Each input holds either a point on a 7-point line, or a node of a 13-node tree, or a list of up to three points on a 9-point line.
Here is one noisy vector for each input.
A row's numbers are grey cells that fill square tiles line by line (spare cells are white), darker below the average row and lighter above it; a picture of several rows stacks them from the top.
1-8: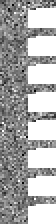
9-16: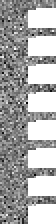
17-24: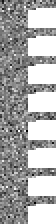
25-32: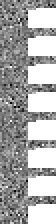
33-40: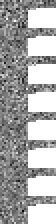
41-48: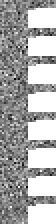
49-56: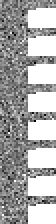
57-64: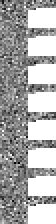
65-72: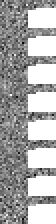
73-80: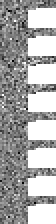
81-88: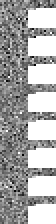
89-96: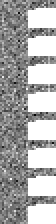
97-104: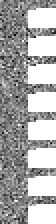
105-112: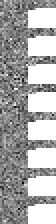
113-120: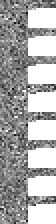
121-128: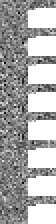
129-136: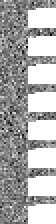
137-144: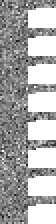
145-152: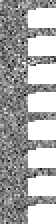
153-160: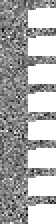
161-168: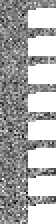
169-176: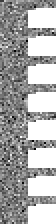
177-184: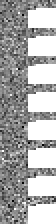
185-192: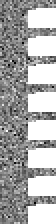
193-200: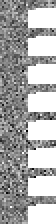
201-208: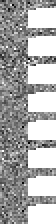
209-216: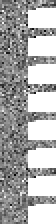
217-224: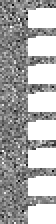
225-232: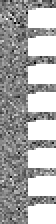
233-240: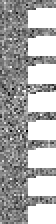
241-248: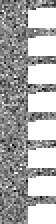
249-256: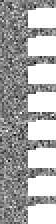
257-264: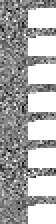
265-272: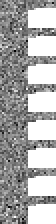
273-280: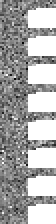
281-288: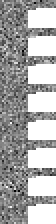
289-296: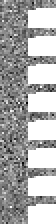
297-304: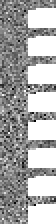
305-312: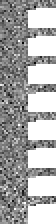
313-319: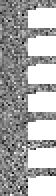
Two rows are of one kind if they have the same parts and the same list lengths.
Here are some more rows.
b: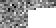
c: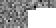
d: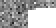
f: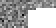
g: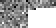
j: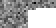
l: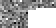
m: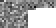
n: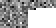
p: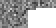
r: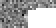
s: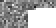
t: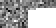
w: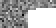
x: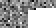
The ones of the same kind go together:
b, g
c, m, s
d, f, r, w
j, p
l, t
n, x

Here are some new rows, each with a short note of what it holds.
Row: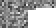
a list of one item
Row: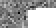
a list of three items
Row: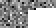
the empty list
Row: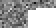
a list of three items
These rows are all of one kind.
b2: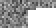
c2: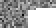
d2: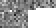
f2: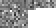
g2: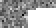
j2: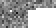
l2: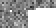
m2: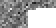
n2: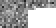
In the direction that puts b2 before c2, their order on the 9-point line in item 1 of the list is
n2, f2, d2, l2, m2, j2, b2, g2, c2.
